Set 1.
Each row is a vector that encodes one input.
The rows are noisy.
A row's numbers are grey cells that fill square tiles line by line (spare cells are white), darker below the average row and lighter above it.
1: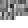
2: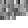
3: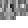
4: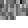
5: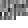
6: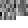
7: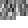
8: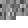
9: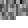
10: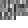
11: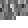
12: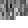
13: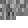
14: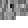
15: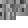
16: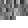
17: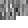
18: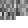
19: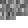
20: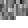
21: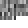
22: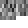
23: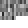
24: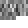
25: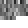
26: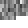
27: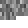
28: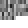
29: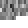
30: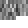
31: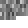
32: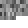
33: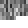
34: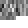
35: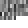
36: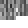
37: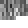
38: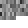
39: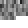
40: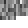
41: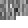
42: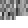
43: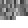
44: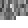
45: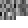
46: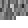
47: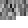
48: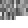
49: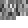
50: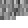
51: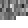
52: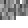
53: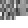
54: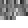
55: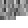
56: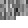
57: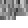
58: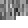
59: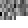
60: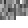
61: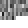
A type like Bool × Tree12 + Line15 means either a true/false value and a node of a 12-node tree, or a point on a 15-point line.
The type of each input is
Bool × Bool × Bool × Bool.
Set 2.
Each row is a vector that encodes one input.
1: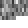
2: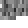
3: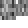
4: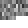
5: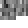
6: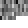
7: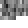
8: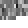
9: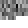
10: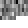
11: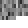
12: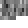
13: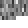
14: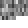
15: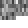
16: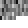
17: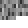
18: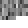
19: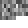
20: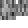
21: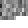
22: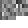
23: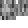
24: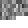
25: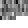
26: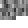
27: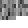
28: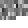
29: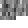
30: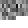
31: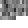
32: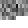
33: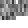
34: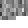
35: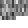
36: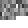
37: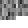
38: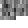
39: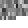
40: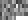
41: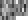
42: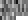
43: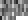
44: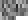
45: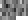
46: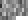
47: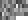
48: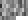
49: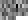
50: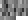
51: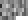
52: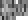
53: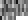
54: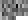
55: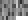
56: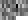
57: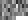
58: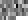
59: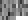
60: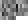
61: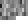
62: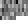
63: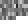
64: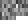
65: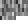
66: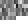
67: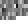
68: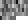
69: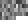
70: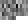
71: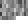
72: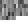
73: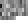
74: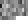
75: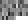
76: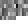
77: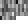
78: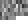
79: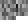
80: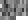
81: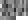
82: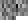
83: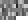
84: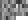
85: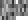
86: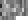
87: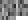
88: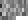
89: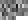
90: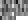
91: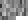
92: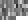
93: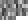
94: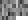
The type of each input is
Bool × Bool × Bool.
